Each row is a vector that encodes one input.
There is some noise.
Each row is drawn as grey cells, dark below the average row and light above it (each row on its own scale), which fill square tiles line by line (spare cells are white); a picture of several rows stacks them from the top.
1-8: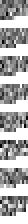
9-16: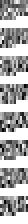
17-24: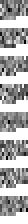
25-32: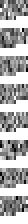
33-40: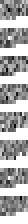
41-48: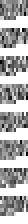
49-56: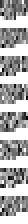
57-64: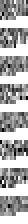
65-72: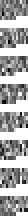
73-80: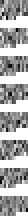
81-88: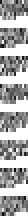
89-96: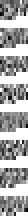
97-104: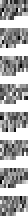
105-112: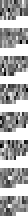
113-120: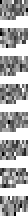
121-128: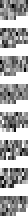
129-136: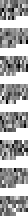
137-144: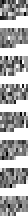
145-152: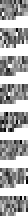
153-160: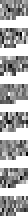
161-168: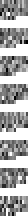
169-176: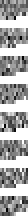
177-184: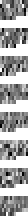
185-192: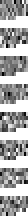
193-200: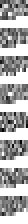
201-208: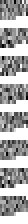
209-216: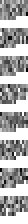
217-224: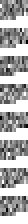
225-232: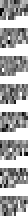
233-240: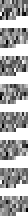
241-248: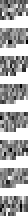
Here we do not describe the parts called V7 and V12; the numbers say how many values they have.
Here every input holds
a true/false value and a value of V12, together with either a point on a 6-point line, or a value of V7.
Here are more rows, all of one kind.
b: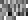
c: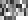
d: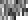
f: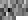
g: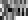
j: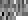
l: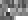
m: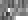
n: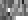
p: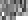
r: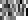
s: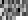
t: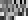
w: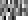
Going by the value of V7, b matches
d, p and w.
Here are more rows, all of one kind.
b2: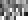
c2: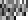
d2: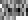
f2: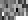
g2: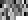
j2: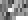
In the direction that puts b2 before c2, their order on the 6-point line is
g2, b2, d2, f2, c2, j2.
